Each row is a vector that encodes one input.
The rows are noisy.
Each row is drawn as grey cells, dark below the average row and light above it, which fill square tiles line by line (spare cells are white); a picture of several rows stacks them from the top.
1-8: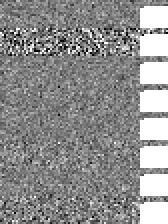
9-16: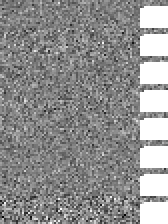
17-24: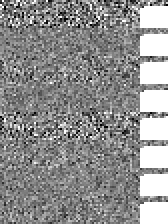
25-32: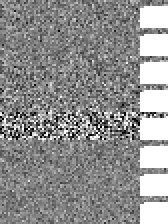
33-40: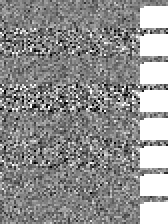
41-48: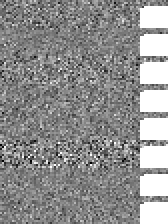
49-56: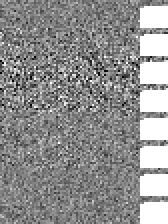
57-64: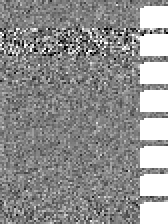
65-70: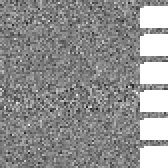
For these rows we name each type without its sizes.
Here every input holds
a node of a tree, together with either a point on a circle, or a fixed value.
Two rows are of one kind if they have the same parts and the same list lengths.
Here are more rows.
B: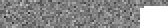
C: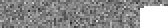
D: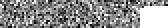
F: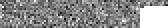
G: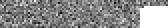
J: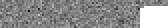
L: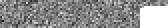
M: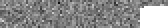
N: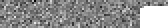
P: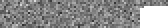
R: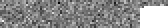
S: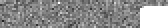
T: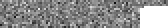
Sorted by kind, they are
B, G, M, P, R, T
C, D, F, J, L, N, S

